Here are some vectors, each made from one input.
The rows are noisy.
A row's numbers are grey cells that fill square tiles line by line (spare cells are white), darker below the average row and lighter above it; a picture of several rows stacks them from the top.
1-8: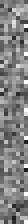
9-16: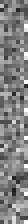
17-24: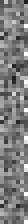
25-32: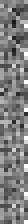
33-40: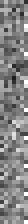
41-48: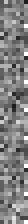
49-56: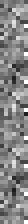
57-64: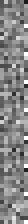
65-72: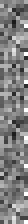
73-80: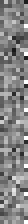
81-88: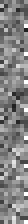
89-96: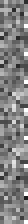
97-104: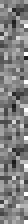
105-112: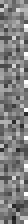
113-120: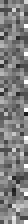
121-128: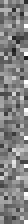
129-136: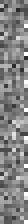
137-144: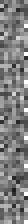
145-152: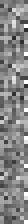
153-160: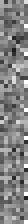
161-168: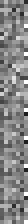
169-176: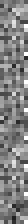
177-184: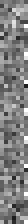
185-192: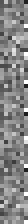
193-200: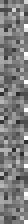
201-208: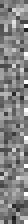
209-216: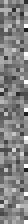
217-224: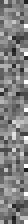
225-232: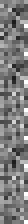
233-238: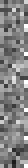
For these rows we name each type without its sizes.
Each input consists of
three true/false values.
